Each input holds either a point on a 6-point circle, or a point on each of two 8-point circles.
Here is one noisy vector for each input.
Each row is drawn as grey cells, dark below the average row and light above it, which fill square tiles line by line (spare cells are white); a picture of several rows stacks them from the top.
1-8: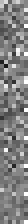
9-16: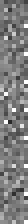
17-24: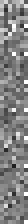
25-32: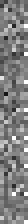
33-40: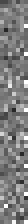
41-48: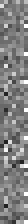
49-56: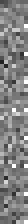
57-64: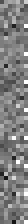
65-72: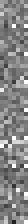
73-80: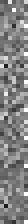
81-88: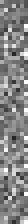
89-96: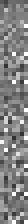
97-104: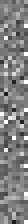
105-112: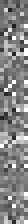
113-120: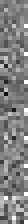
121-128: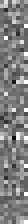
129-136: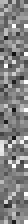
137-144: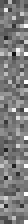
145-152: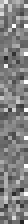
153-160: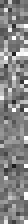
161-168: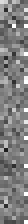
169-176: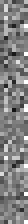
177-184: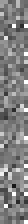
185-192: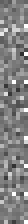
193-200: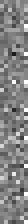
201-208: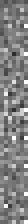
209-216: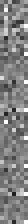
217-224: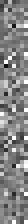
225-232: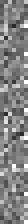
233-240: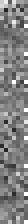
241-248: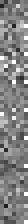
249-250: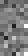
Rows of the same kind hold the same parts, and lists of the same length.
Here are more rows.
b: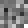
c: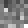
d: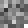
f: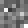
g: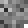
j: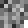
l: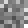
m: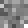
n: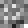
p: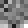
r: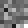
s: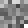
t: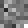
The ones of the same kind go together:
b, c, f, j, n, p
d, g, l, m, r, s, t

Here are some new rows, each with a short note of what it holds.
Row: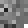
a point on a 6-point circle
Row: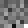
a point on each of two 8-point circles
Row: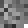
a point on a 6-point circle
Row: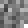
a point on a 6-point circle
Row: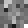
a point on a 6-point circle
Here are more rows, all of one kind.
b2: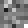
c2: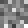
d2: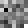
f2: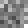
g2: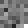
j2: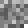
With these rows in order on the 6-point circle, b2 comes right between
d2 and j2.
